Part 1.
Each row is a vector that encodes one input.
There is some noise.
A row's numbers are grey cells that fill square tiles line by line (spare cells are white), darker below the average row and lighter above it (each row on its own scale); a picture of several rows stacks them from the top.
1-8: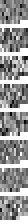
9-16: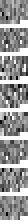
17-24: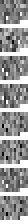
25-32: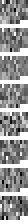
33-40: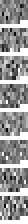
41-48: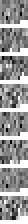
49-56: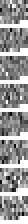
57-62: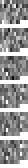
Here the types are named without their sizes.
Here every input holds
either a fixed value, or three true/false values.
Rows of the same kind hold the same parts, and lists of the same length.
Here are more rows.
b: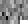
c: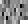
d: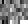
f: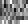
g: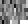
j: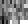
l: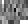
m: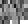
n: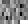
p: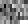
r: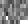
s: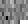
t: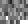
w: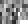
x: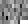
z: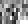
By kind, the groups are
b, c, d, f, g, j, l, m, n, p, r, s, t, x
w, z

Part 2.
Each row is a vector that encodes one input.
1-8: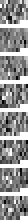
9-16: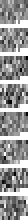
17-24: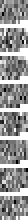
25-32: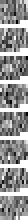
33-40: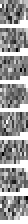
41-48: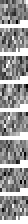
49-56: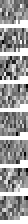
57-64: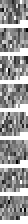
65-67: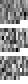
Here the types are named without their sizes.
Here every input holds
a point on a circle.
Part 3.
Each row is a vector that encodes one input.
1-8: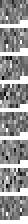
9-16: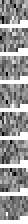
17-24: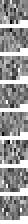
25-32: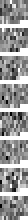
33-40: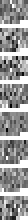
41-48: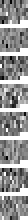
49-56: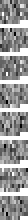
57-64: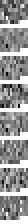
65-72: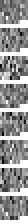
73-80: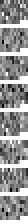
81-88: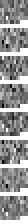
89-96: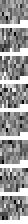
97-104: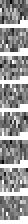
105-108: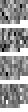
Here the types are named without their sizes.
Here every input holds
either a fixed value, or three true/false values.
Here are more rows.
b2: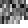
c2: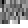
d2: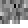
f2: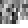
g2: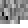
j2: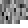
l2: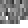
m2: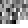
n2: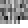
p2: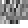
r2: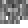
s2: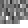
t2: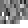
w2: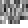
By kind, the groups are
b2, c2, d2, g2, j2, l2, n2, p2, r2, s2, t2, w2
f2, m2

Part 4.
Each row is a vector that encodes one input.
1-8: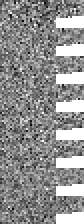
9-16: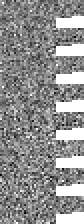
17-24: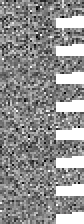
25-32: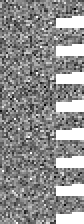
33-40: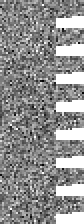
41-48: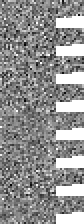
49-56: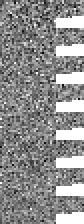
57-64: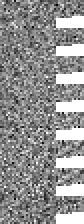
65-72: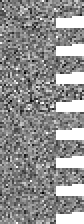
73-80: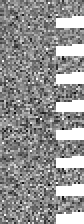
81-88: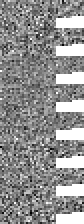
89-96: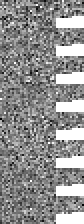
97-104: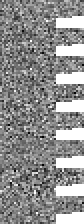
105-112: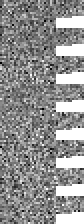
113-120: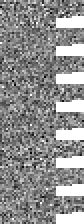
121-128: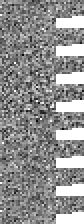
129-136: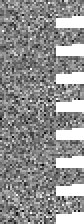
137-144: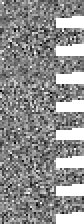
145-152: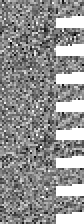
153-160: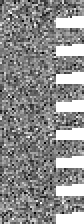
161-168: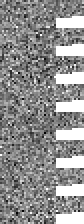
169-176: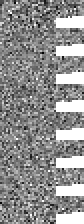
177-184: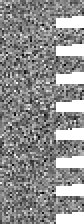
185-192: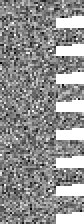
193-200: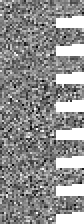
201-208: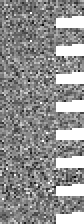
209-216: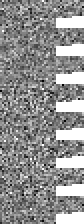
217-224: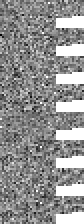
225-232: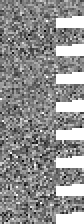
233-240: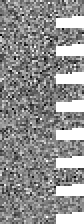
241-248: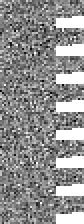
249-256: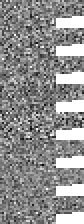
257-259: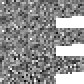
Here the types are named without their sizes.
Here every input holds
a point on a circle.
